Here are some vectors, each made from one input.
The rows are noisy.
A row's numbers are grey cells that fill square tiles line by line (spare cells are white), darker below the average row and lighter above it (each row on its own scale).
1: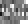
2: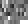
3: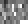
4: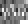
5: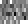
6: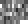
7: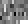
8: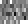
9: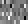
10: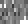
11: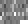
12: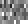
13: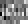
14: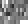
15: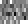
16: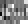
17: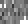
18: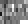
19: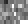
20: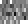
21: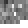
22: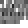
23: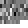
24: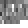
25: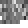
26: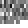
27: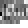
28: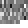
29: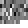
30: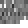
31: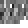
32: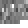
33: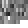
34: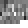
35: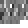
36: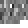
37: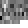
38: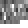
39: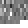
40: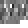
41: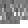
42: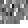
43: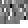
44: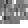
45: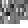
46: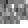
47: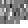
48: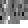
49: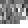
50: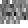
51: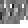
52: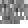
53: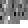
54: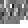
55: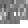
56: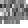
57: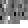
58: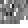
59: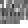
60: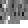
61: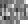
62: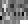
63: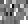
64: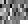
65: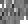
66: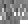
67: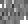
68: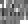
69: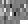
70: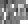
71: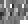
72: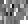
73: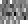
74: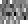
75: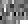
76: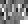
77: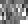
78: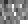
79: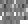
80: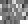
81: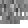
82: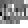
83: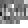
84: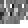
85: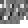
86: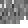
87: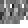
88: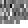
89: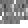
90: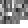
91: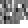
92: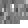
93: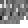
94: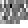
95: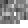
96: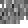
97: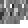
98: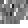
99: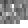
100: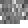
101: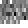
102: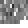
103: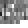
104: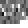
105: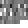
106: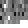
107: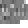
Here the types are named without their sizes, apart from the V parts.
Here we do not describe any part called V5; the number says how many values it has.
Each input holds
a list of items, each a true/false value and a value of V5.
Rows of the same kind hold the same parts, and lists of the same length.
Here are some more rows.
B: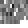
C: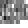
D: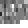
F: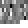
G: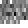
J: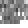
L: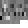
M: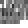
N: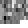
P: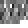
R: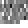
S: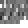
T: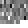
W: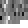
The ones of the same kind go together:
B, L, M, P, S, W
C, D, F, J, N, R, T
G

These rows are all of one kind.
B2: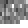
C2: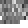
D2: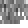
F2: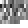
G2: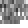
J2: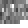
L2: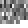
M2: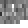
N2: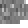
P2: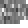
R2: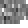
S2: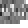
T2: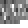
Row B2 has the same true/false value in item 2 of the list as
C2, L2 and M2.
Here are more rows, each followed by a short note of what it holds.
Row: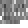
a list of two items
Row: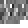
a list of one item
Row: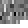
a list of one item
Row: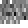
the empty list
